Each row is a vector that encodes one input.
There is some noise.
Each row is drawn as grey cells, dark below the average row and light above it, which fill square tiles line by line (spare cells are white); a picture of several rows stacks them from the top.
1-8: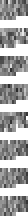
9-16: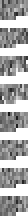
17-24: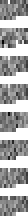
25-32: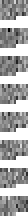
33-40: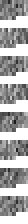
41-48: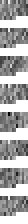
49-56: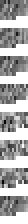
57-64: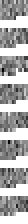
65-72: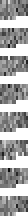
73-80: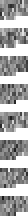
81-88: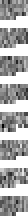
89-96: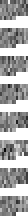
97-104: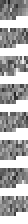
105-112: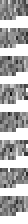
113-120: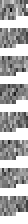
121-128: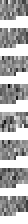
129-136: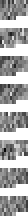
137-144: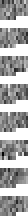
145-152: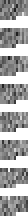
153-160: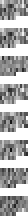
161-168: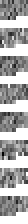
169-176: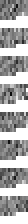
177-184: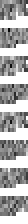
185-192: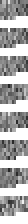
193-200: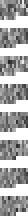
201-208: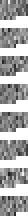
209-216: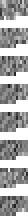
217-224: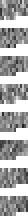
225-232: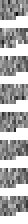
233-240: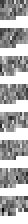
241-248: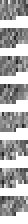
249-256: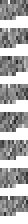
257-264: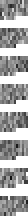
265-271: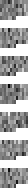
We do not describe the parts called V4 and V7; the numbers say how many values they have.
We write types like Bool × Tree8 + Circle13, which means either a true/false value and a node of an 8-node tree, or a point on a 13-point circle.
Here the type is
Bool × Circle5 + (Line8 + V7) × V4 + Tree9.
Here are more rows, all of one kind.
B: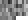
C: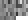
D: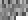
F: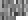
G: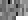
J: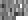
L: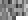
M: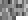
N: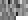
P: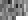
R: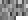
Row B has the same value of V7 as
L, M and P.
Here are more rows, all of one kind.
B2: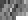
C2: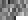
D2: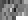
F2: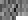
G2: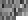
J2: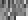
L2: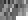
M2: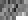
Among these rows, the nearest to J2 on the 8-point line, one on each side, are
B2 and L2.
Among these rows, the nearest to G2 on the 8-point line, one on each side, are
F2 and M2.
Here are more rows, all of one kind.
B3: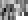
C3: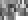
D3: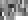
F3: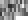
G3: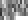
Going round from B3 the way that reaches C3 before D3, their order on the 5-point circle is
B3, C3, G3, D3, F3.
